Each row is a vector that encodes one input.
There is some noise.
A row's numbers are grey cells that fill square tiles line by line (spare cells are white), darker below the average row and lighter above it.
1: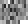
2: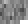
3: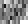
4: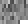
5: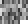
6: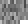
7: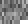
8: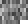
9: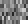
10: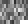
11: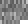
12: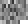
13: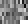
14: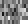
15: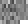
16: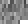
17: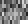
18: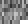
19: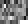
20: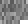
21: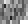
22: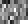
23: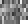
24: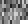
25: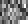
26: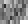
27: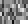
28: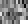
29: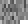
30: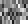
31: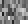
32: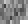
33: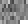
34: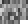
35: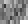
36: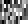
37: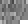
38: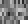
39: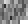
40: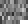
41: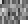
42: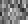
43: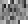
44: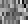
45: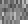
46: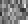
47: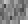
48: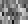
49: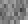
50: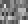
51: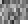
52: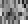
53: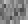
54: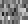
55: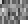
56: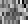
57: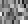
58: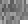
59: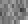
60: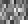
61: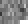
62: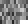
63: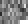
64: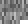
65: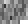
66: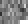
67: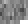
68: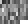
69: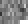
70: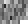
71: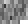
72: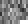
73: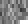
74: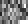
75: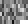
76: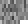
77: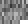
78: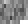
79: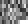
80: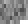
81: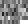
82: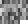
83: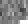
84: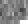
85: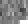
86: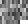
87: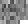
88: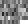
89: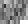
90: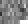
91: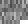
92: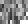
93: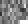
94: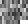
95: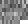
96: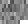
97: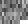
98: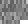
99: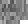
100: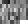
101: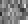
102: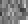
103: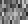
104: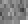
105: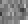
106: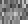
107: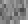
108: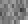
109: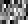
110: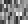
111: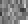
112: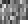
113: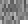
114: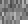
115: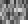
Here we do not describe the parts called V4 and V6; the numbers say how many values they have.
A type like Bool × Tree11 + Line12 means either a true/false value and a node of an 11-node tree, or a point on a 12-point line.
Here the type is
List2(Line5) + V4 × V6.
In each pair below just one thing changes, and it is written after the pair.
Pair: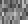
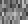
the place on the 5-point line in item 2 of the list
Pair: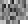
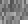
the place on the 5-point line in item 2 of the list
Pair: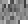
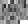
the place on the 5-point line in item 2 of the list
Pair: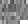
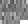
the place on the 5-point line in item 1 of the list
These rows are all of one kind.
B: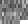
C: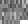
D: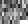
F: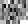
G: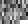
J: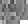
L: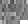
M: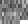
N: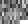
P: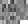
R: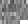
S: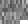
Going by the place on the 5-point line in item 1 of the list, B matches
D, J, L and M.
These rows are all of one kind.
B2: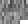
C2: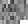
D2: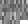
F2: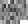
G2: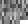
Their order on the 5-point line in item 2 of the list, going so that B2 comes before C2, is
D2, G2, F2, B2, C2.
